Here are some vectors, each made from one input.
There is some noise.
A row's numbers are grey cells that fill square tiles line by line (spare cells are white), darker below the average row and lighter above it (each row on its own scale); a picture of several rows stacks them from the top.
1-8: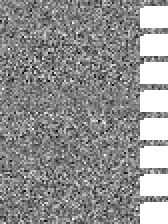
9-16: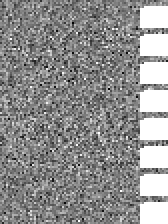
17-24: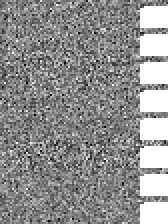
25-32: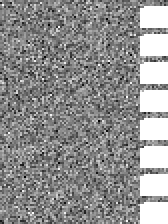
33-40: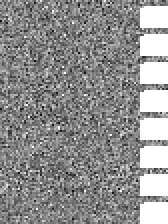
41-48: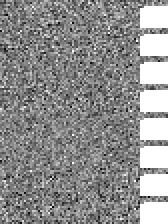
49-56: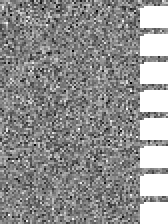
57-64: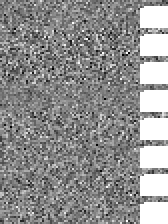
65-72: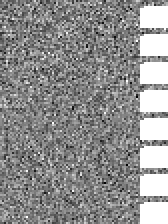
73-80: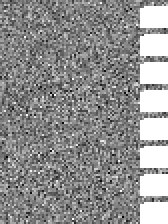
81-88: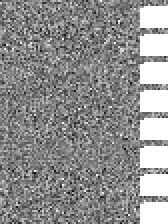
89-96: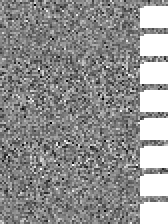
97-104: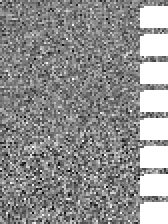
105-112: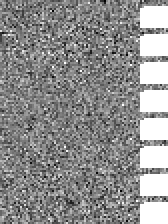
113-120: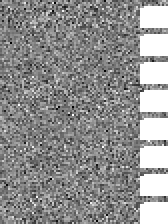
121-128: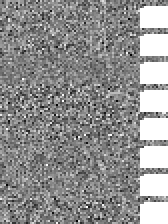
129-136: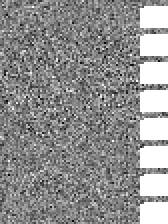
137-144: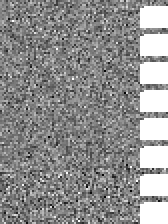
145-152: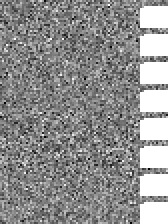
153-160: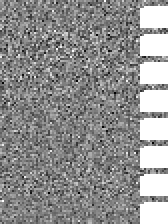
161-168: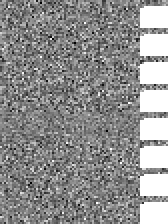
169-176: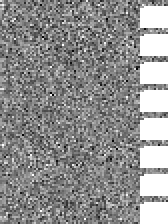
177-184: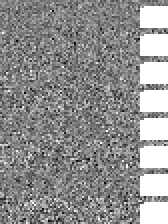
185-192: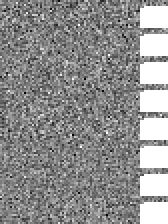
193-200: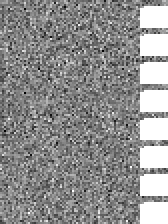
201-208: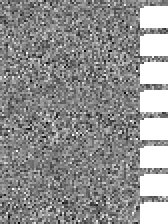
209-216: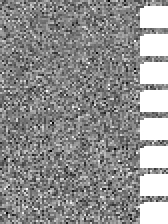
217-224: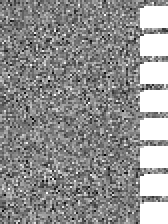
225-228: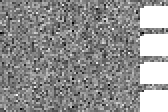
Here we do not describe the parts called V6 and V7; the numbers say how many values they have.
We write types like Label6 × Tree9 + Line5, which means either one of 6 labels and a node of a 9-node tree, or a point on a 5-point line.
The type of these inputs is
(Bool × Circle11 + Line5) × V6 × V7.
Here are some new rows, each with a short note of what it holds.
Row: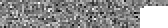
a point on an 11-point circle, a true/false value, a value of V6 and a value of V7
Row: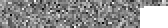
a point on an 11-point circle, a true/false value, a value of V6 and a value of V7
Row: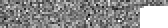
a point on a 5-point line, a value of V6 and a value of V7
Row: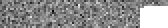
a point on a 5-point line, a value of V6 and a value of V7
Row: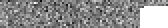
a point on an 11-point circle, a true/false value, a value of V6 and a value of V7
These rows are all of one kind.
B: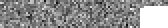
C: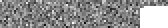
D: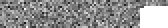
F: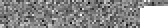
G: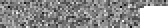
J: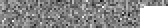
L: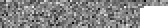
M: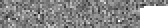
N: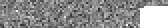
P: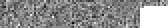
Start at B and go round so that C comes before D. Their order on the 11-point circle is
B, M, G, F, P, L, J, C, N, D.
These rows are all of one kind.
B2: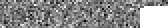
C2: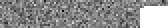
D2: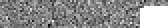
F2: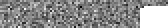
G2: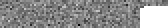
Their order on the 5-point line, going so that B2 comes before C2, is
F2, B2, G2, C2, D2.
